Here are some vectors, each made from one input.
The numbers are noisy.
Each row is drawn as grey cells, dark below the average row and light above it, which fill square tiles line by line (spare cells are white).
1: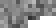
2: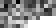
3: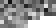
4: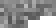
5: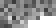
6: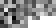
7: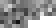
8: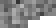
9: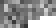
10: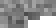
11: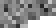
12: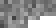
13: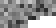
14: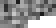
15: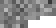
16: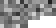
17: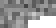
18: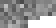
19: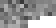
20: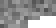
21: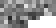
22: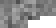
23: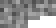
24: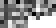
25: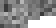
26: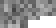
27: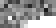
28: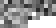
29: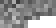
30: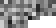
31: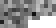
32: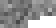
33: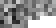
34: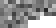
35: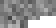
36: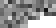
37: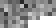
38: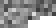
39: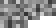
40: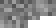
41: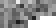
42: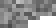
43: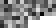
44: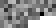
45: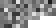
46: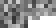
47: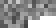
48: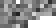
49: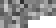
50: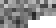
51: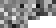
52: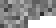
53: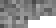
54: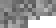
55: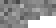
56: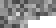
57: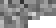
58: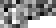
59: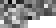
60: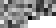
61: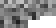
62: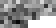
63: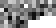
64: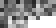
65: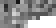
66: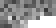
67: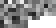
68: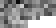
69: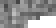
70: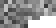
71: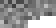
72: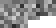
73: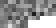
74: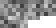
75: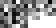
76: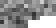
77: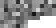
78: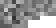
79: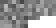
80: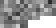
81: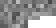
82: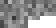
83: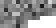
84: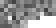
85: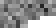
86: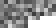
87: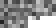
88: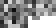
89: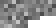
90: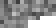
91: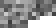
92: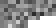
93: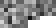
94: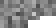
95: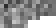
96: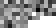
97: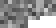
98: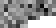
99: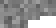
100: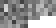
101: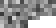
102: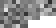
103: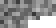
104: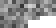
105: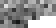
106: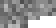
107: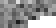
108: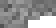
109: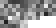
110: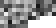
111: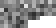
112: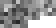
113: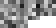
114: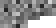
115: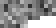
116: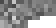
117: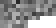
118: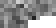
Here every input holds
a list of up to two points on a 9-point line.
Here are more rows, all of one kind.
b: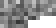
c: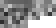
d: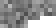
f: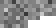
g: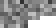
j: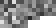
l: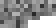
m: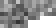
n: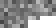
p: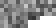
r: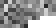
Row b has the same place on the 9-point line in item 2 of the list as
c, g and j.
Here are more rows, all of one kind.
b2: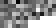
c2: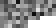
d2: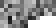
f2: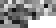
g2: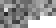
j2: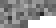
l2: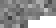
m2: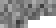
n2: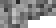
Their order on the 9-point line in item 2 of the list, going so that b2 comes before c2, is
d2, n2, b2, g2, j2, m2, f2, l2, c2.
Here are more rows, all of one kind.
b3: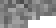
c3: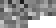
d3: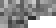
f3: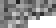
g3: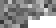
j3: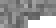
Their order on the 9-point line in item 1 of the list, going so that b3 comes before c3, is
d3, j3, g3, b3, f3, c3.
